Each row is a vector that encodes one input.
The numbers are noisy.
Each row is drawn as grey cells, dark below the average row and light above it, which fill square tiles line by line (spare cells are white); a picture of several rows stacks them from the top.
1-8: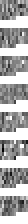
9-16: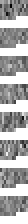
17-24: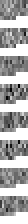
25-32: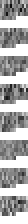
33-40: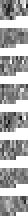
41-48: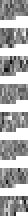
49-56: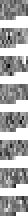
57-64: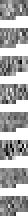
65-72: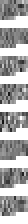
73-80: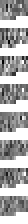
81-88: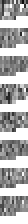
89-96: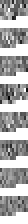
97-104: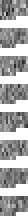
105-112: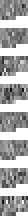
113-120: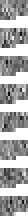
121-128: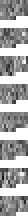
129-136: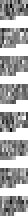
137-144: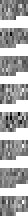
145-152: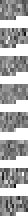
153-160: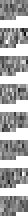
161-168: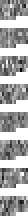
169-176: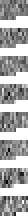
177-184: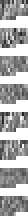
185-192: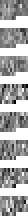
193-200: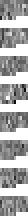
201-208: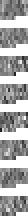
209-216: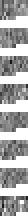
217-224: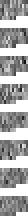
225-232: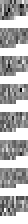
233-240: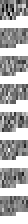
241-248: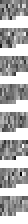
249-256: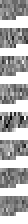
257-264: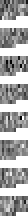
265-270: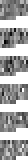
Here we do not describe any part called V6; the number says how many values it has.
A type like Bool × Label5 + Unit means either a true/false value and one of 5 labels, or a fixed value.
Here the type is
Circle13 × Line4 + V6.
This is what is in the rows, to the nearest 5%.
About 70% of them hold a point on a 13-point circle and a point on a 4-point line. The rest hold a value of V6.
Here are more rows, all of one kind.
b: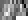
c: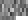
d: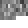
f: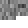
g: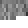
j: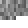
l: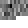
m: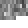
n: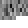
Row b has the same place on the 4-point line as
c and l.
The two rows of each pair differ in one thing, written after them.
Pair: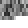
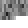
the place on the 4-point line
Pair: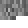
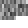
the place on the 4-point line
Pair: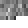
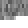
the place on the 4-point line
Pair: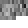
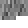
the place on the 13-point circle
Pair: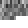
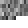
the place on the 13-point circle
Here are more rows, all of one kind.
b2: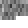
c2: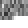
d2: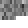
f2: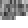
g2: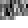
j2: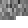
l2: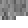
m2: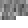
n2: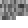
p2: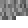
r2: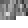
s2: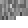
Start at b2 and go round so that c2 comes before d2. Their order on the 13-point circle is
b2, l2, c2, j2, f2, d2, s2, g2, r2, m2, n2, p2.
